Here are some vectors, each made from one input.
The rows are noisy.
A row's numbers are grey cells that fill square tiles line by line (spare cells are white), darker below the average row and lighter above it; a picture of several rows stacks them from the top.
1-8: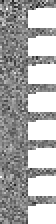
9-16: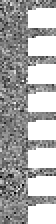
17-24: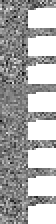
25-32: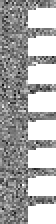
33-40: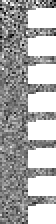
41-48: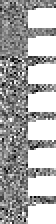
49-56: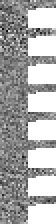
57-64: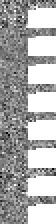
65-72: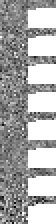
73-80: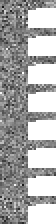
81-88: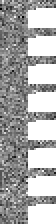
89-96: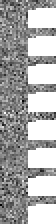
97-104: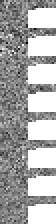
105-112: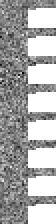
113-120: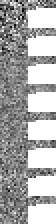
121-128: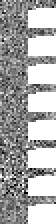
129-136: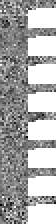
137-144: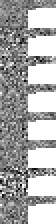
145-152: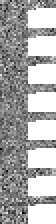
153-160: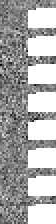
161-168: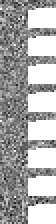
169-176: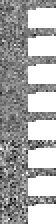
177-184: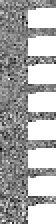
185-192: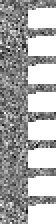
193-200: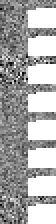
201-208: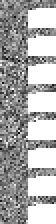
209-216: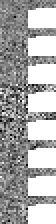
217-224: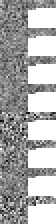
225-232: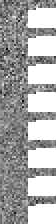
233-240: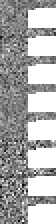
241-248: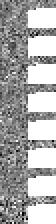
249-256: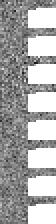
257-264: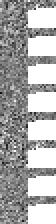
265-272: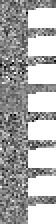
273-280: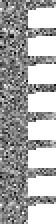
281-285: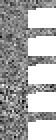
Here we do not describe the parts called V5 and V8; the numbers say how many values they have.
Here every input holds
a point on a 6-point line, a true/false value and a value of V5, together with either a point on a 10-point line, or a value of V8.
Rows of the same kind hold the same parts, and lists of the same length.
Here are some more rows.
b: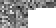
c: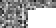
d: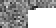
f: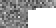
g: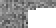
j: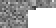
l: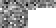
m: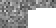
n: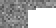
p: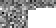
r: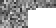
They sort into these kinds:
b, c, f, l, m, n
d, g, j, p, r

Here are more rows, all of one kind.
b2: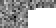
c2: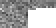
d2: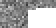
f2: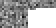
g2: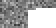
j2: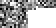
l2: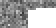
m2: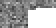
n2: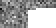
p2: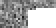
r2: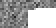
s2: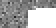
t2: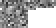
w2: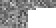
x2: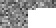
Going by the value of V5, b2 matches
c2, g2, s2 and w2.
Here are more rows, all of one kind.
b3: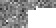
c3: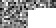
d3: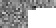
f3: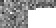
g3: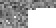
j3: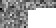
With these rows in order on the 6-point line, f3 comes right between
d3 and g3.
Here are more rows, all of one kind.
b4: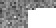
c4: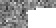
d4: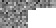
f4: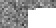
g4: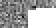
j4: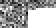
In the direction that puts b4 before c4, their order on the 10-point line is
d4, j4, b4, c4, g4, f4.
